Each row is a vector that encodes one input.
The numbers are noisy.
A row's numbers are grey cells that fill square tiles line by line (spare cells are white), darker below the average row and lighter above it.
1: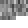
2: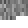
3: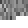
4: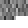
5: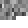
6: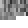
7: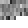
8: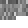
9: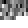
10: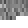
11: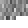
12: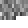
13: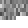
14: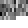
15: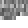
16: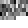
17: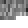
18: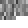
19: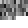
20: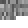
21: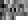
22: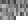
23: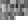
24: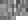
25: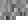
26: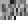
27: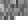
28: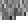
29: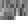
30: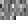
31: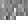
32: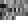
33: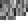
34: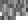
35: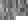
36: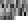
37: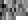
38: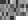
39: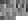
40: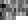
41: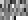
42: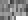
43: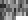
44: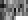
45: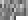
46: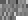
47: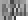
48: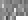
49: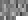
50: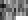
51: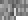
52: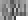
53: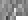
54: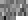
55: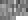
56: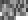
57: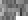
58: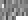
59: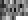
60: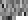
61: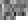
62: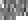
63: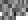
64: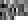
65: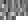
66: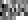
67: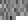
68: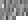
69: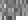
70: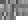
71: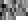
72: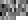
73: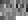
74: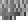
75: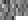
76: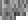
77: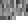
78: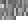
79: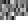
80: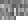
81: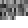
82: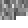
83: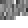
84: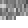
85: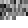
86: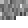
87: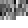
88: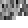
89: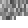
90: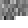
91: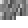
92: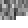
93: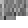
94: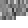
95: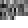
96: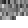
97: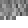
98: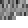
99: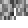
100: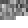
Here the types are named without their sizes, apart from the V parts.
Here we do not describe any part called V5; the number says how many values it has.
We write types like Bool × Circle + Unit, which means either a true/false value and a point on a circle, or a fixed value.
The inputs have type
List(Circle) × V5.
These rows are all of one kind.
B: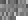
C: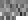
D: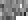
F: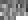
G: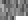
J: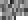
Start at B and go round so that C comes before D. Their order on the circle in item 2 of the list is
B, F, C, J, G, D.
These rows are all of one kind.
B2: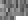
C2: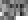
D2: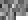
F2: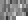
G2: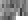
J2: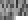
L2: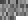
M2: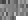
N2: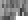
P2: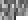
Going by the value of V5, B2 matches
C2, G2, J2 and N2.
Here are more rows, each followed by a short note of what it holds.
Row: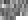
a value of V5, together with a list of one item
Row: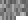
a value of V5, together with a list of two items
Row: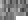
a value of V5, together with a list of two items
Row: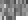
a value of V5, together with a list of two items
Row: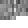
a value of V5, together with a list of one item
